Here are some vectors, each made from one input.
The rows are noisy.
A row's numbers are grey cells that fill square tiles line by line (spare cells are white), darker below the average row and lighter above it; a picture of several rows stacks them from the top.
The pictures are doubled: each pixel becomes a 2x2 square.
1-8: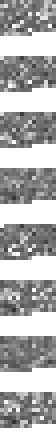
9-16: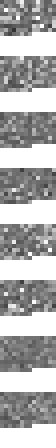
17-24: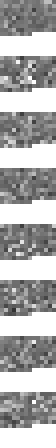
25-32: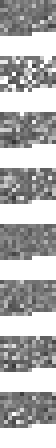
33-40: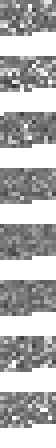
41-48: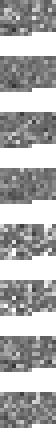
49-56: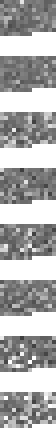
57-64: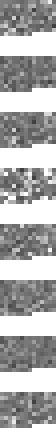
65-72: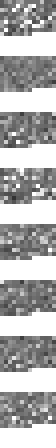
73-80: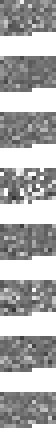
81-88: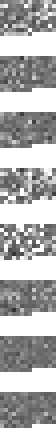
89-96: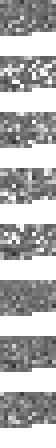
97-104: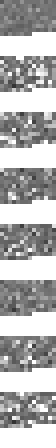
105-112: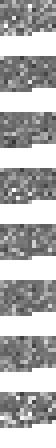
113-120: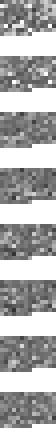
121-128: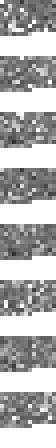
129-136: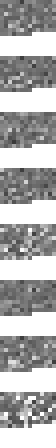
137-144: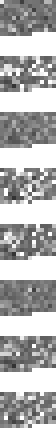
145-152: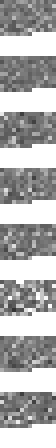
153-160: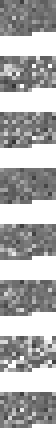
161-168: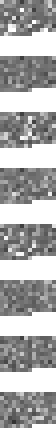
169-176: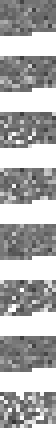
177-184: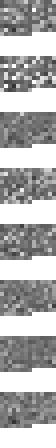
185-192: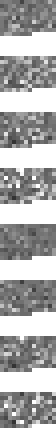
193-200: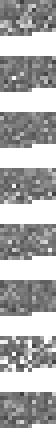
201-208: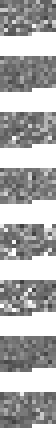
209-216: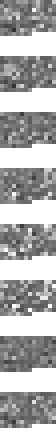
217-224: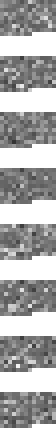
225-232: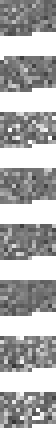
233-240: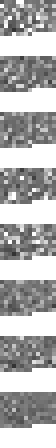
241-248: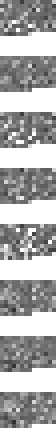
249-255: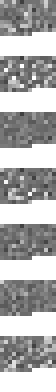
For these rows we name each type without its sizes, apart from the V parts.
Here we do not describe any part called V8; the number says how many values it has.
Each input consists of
a point on a circle, together with either a point on a line, or a value of V8.
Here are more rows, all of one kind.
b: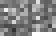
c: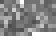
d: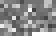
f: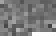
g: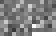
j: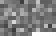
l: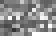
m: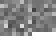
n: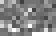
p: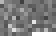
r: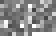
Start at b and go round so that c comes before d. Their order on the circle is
b, c, p, d, f, g, r, n, l, j, m.
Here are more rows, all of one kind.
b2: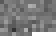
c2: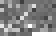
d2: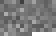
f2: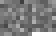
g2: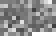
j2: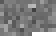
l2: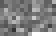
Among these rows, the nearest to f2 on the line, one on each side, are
d2 and l2.
